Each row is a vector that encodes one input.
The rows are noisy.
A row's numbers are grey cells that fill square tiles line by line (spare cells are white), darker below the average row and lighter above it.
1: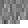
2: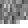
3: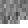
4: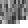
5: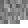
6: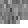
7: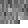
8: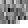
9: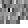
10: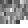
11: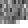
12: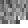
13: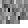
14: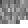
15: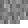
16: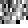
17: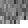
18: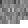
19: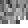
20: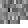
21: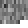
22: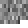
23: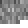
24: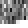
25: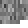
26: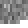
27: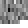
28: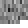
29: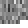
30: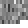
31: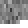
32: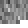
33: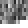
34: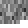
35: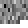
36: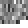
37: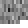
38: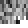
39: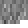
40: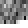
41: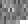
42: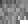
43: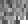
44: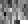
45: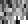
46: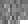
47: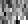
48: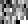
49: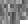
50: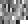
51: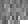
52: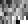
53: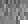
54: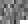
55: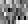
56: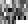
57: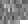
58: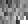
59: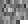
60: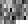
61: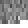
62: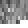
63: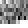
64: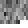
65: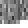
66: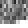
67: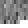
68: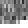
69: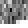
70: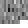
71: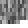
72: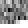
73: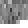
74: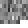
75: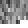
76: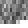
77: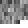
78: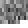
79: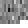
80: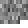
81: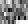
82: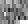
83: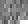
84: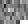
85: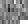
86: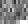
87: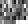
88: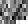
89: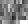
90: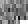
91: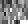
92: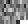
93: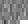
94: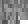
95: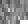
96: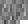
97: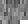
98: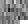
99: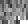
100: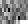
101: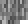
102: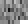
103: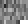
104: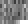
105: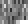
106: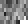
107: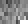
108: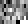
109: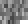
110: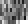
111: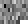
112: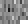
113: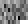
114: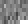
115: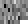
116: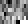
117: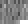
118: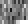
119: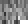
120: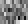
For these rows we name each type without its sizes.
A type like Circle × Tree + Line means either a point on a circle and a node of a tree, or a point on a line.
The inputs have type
Label × (Label + Line).
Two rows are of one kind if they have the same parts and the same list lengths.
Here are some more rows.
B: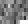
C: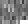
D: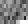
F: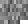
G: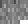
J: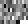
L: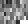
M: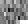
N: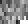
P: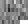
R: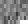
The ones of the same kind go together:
B, C, D, G, L, N, R
F, J, M, P

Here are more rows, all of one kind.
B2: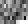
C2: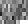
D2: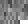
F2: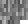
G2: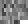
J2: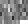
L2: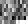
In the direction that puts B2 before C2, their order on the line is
G2, B2, D2, C2, J2, L2, F2.
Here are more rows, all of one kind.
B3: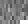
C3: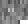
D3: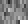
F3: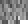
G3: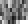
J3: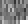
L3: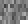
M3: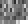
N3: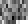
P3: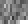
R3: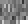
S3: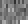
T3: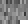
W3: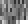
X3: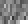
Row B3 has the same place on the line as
F3, L3, P3 and X3.
